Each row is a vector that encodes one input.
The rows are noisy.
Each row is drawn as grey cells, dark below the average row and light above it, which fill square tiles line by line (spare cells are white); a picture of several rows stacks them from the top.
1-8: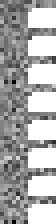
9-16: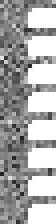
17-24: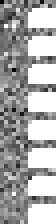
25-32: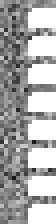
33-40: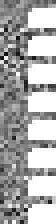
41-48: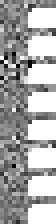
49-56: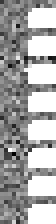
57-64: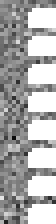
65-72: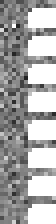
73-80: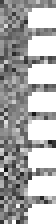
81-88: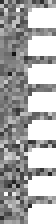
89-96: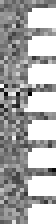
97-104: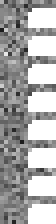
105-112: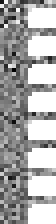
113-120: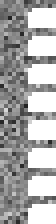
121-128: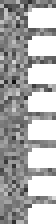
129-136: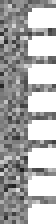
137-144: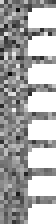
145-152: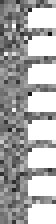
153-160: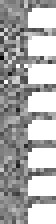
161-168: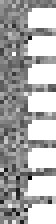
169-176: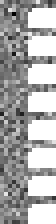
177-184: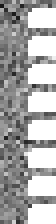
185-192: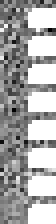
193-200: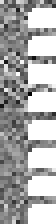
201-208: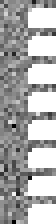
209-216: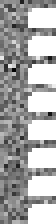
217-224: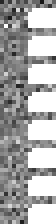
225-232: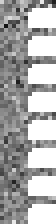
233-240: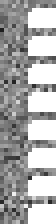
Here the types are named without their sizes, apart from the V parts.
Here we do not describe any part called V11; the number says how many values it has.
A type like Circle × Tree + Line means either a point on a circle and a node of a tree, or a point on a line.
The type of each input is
(Circle + V11) × Line + Label.
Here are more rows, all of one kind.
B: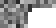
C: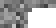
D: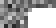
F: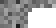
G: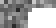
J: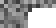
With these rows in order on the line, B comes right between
F and J.
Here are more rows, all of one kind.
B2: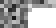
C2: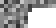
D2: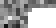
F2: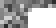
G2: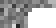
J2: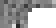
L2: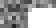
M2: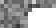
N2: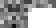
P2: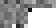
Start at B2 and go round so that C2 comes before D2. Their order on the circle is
B2, F2, G2, M2, L2, N2, J2, C2, D2, P2.
